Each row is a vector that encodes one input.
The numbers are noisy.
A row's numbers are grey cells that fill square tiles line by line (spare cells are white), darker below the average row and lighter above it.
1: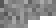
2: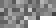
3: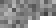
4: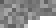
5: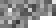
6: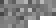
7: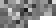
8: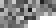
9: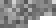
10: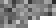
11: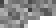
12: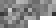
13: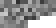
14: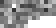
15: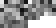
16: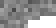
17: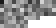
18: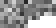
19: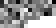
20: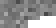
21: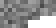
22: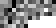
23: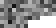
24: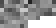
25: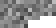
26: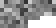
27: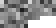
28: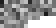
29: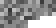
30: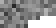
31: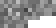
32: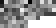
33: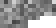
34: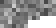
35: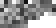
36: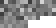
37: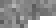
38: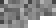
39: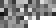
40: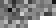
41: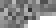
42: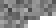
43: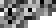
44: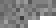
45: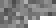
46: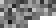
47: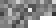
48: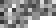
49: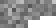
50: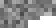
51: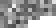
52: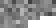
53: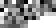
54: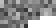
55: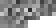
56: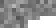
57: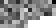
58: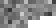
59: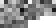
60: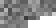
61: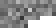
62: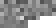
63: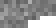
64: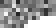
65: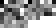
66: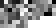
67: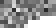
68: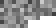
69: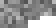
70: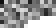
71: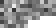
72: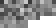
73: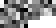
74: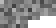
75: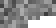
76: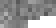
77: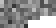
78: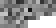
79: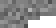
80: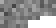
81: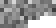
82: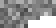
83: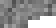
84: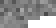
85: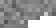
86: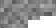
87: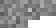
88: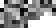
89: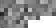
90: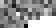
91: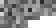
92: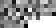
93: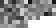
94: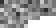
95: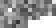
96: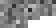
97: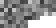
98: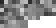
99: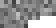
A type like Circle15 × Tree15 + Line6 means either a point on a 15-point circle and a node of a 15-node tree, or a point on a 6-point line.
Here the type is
(Bool × Bool × Bool + Circle9) × Circle6.
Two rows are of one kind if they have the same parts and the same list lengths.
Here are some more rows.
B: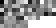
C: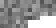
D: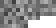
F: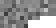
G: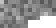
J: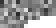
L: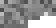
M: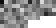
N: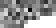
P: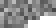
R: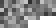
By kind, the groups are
B, D, F, J, N
C, G, L, M, P, R

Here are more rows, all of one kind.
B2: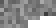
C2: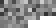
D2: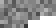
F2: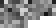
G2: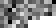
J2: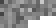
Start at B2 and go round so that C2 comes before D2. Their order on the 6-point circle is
B2, J2, C2, D2, G2, F2.
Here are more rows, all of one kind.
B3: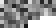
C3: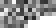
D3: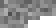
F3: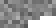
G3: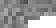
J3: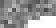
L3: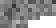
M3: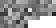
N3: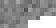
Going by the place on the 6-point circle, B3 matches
D3, G3 and N3.
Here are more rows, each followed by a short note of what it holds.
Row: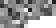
a point on a 6-point circle and a point on a 9-point circle
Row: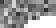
a point on a 6-point circle and three true/false values
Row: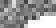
a point on a 6-point circle and three true/false values
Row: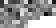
a point on a 6-point circle and three true/false values
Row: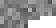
a point on a 6-point circle and three true/false values
